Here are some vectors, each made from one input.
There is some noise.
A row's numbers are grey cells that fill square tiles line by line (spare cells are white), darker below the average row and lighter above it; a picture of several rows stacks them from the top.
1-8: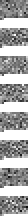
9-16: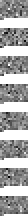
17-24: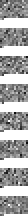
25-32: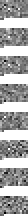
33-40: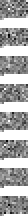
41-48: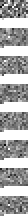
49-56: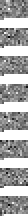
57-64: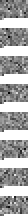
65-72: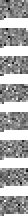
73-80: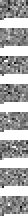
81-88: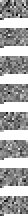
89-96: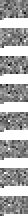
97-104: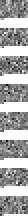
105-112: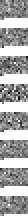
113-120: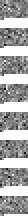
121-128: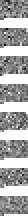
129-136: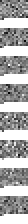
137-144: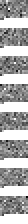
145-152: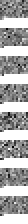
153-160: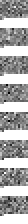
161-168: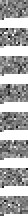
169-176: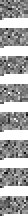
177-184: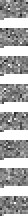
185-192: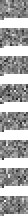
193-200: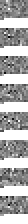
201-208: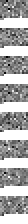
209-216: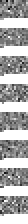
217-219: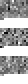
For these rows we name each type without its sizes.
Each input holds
a point on a circle, together with either a fixed value, or four true/false values.
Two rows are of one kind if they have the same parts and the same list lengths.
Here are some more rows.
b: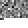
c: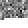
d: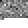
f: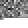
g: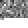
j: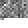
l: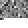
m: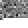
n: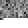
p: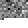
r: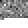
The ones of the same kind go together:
b, d, g, l, n, r
c, f, j, m, p

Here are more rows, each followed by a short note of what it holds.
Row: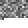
a point on a circle and four true/false values
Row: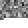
a point on a circle and four true/false values
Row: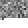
a point on a circle and four true/false values
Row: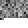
a point on a circle
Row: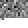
a point on a circle and four true/false values
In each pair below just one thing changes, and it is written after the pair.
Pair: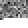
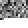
one of the four true/false values
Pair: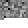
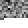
one of the four true/false values
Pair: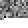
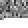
the place on the circle
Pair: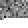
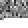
the place on the circle
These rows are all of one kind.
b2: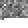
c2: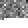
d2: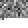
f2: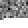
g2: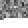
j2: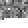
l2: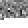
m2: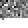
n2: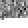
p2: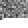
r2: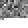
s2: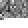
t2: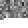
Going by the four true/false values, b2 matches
j2 and r2.
